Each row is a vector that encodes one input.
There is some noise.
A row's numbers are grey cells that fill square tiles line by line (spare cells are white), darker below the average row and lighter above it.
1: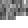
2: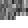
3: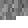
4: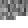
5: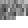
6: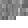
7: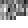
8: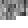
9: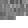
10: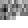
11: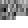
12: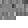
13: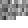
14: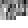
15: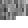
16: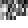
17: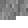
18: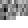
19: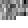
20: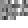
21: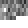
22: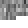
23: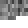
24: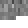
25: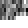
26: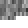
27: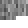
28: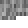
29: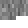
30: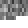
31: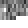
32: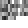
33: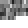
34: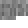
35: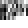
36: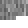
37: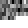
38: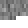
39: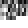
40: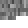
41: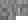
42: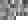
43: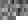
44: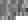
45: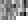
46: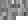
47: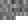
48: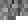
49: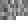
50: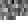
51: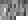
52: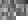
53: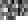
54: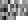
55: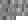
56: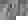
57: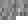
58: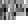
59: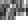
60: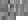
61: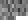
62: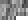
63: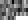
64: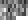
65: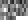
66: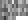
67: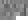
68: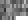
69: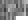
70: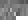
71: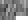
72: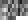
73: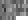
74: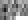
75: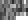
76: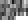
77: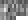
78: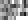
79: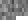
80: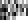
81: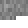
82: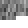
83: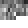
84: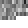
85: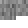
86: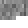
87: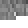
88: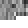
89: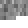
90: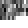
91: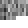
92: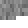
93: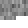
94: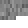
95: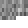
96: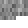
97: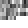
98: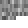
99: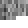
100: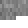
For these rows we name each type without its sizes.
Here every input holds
a label and three true/false values.
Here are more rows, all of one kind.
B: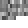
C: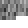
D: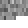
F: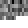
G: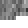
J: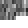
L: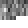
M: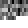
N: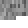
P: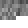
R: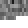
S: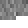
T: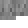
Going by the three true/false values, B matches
G, J and M.
